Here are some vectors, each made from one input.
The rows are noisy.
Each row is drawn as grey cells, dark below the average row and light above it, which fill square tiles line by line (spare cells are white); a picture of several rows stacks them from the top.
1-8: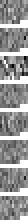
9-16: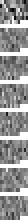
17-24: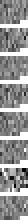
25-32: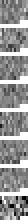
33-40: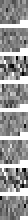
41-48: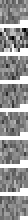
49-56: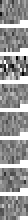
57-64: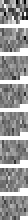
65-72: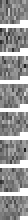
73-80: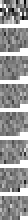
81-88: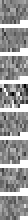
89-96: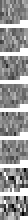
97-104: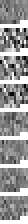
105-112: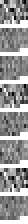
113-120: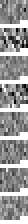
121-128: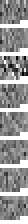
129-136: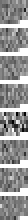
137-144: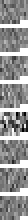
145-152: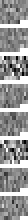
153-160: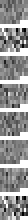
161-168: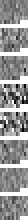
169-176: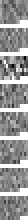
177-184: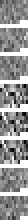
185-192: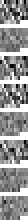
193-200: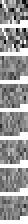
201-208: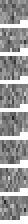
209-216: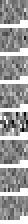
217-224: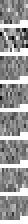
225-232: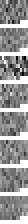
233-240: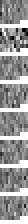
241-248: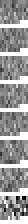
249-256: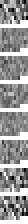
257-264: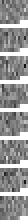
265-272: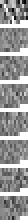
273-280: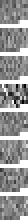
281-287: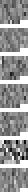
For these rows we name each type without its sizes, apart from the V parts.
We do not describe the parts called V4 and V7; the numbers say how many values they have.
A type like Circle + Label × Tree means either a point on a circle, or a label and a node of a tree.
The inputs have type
Bool × V4 + (Label + Tree) × V7.
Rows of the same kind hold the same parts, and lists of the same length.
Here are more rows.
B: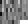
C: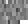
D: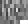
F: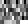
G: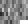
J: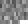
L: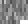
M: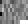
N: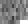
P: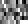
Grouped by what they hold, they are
B, D, G, M
C, J, L, N
F, P

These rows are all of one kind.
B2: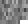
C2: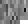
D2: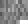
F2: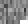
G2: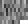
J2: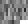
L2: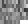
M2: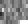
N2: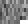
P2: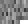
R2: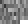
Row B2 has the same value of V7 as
G2, L2, N2 and P2.
